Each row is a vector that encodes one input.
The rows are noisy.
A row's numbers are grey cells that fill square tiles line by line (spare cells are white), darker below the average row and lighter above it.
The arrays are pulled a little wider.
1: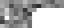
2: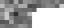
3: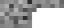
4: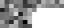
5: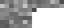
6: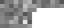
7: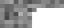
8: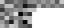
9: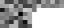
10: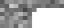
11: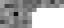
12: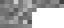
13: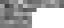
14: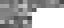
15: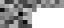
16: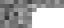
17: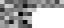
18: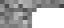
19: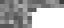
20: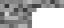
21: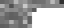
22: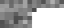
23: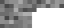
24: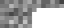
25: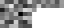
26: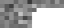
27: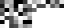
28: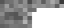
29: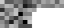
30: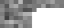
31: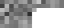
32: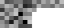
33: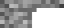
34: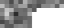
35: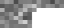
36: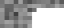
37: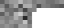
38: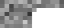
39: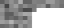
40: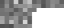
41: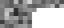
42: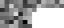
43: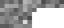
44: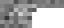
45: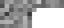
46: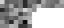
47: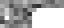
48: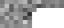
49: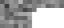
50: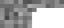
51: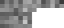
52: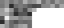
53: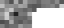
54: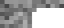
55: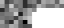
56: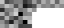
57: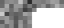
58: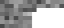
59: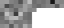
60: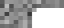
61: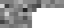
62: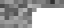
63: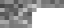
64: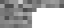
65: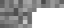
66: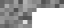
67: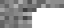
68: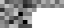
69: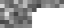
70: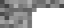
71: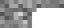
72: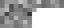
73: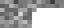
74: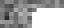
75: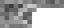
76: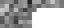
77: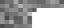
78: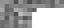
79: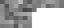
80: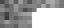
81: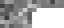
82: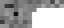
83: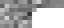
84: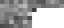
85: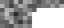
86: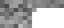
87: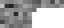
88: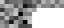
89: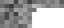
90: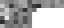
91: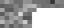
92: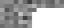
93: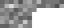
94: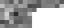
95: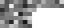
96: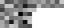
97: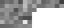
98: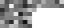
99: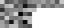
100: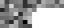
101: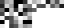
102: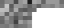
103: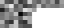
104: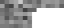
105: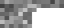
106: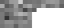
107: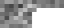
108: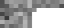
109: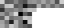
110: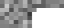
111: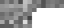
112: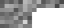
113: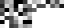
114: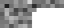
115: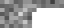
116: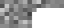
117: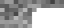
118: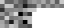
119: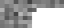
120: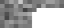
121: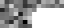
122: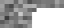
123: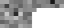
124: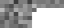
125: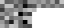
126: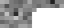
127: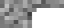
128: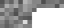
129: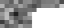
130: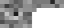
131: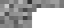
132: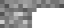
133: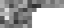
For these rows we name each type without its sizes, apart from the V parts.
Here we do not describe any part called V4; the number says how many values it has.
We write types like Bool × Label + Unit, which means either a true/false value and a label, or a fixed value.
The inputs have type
List(Bool × V4).
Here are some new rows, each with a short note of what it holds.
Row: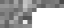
a list of three items
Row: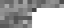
a list of three items
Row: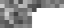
a list of two items
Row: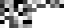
the empty list
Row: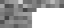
a list of three items
